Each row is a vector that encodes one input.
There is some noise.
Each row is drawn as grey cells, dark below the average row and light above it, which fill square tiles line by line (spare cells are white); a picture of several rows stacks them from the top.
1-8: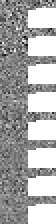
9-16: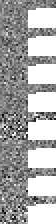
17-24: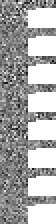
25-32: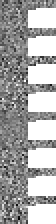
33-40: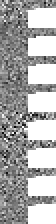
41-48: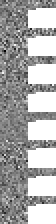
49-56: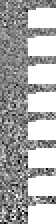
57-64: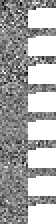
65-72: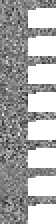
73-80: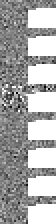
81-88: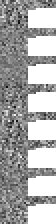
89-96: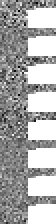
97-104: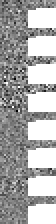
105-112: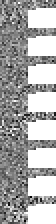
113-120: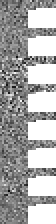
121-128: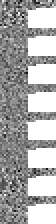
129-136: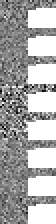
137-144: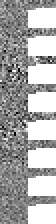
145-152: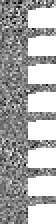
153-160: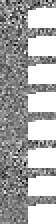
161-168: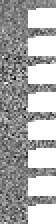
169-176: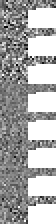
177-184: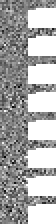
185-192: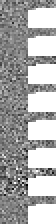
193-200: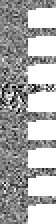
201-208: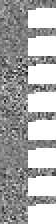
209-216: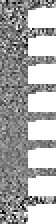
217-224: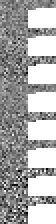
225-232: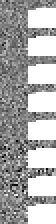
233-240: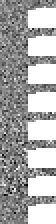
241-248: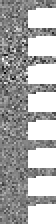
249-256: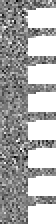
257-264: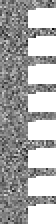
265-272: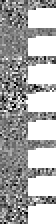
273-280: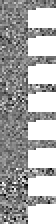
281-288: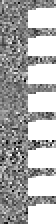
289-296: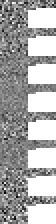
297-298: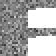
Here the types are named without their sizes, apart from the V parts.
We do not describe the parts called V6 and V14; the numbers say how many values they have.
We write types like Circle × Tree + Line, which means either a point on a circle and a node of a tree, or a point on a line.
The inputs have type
Label × (Line + V6) + V14.
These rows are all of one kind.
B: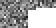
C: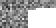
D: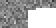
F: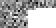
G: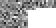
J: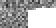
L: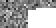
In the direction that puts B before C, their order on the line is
B, J, D, G, L, C, F.
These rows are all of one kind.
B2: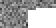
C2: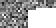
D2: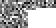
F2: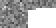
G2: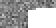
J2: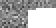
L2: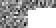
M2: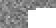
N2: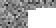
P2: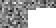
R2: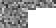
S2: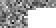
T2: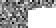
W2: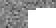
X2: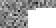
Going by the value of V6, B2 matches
C2, G2, L2 and M2.
